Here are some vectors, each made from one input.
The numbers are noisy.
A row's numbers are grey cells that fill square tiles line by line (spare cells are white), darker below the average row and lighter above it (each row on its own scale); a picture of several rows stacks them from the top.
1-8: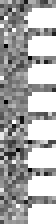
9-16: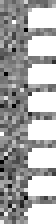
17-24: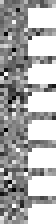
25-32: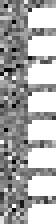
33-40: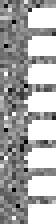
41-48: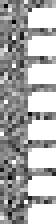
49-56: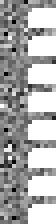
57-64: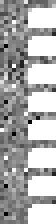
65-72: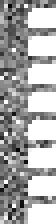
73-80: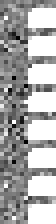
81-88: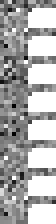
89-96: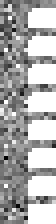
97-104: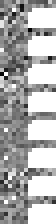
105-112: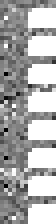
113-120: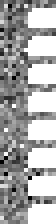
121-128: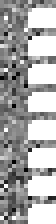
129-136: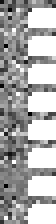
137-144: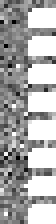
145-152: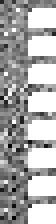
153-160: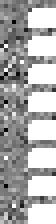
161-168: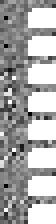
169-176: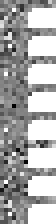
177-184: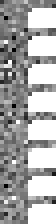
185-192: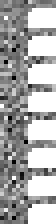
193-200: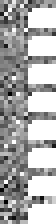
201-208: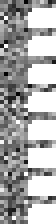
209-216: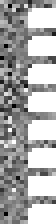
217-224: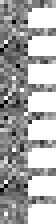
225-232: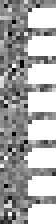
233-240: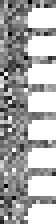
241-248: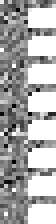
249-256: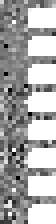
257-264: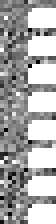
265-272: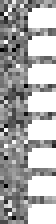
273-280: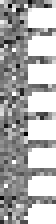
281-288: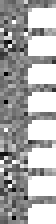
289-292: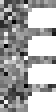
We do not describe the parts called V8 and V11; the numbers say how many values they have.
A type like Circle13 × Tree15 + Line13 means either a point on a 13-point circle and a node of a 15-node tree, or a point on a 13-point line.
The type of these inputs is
(Bool × (Line4 + V8) + Line7) × V11.
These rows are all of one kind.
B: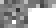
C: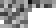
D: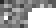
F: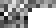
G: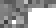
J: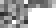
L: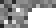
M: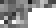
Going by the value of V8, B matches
F and L.
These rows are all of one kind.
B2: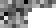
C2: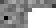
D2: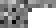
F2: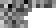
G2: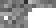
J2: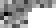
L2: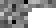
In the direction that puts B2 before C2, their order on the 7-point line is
L2, F2, G2, D2, B2, J2, C2.
